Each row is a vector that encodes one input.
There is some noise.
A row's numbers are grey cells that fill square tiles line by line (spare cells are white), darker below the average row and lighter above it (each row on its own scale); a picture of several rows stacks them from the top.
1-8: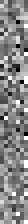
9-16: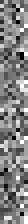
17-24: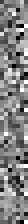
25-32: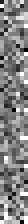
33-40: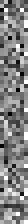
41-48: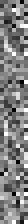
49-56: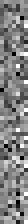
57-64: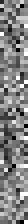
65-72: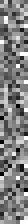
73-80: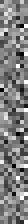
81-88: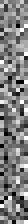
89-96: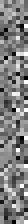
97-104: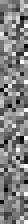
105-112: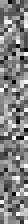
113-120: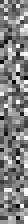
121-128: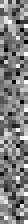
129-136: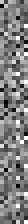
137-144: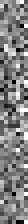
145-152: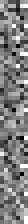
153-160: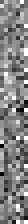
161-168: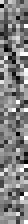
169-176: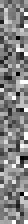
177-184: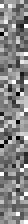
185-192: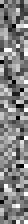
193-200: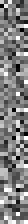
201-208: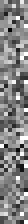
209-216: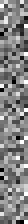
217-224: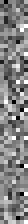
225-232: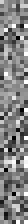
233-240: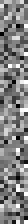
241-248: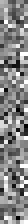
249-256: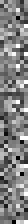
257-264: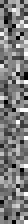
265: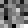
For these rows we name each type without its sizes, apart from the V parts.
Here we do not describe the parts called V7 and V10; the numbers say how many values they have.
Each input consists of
a point on a line and a value of V10, together with either a fixed value, or a true/false value and a value of V7.
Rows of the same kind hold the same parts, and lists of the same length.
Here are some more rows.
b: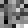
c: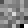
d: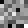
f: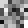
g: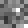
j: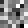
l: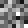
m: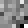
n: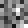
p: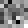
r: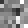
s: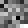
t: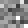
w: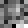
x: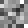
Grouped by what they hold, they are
b, g, l, n, s, w
c, d, f, j, m, p, r, t, x

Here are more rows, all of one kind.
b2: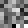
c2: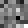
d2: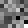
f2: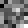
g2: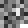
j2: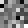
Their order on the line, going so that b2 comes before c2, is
g2, f2, b2, d2, c2, j2.
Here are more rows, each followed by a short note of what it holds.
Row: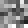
a point on a line, a true/false value, a value of V7 and a value of V10
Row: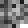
a point on a line and a value of V10
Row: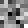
a point on a line, a true/false value, a value of V7 and a value of V10
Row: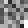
a point on a line, a true/false value, a value of V7 and a value of V10
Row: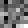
a point on a line and a value of V10
